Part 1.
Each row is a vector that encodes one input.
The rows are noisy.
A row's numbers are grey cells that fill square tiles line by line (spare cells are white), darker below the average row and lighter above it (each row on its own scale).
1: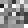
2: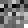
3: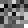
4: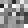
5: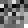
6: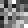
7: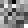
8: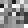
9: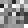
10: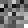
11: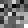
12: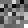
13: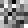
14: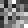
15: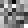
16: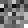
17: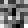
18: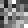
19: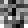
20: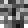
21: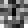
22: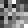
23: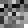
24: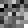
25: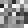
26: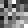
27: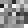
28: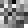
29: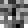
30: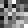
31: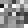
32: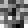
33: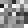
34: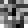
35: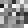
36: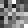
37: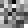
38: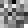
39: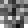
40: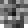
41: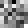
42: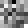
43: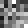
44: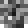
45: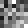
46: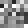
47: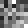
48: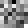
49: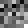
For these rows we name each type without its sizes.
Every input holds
a point on a line.
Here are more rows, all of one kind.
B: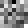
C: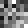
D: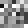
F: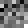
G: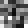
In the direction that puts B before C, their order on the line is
D, B, G, F, C.
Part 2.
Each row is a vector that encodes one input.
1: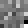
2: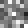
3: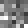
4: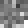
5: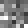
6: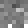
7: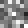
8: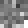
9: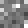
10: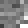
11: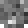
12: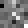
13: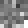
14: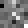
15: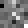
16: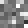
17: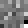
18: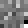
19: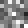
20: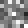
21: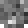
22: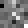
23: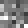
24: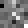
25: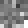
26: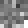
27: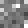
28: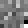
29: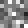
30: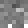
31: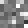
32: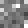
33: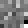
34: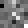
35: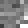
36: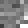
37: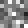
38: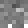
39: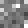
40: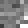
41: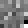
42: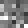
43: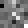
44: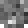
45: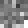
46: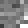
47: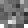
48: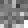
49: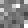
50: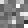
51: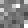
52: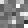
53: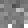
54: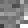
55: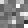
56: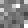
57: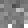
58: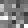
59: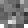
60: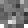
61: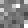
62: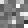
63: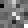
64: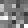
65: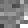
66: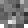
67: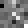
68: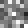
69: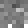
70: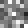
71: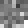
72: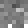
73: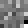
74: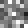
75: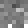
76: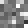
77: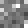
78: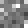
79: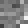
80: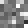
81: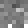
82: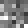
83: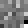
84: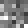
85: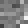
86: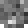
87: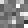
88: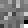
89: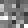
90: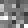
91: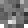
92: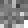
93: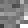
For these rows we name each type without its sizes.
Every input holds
a label.
